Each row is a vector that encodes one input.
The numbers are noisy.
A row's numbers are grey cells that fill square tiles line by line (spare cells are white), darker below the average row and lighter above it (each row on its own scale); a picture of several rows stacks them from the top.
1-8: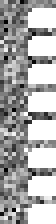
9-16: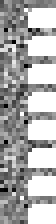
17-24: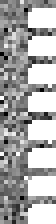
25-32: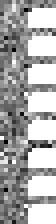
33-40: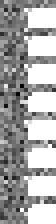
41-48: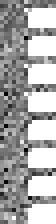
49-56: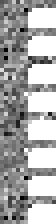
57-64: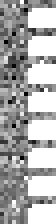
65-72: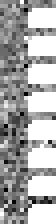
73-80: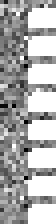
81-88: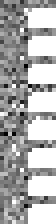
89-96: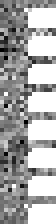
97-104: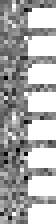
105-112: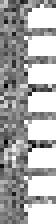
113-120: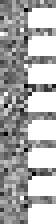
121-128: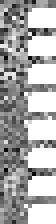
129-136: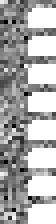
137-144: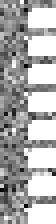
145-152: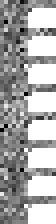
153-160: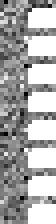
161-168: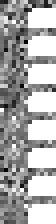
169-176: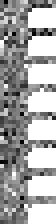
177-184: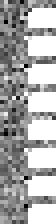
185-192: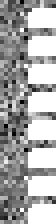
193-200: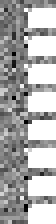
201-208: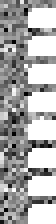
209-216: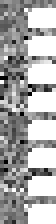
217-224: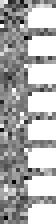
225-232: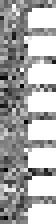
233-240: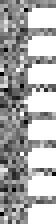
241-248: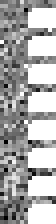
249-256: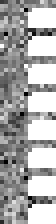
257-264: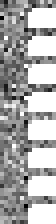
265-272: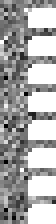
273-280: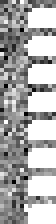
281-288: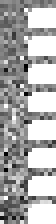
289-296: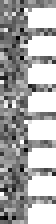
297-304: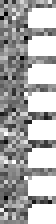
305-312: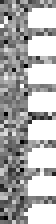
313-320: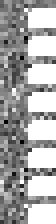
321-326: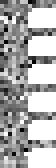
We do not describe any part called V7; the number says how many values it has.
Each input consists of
one of 12 labels, together with either a point on an 11-point circle and a true/false value, or a value of V7.
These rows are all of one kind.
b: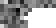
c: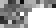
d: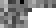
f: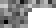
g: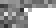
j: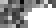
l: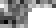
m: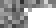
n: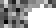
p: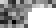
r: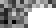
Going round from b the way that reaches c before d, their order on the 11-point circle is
b, j, g, r, p, c, l, d, f, m, n.
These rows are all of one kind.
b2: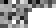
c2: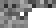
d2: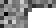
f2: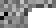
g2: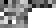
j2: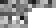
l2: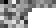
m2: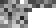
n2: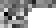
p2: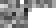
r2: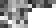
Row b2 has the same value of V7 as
j2, l2, m2 and r2.
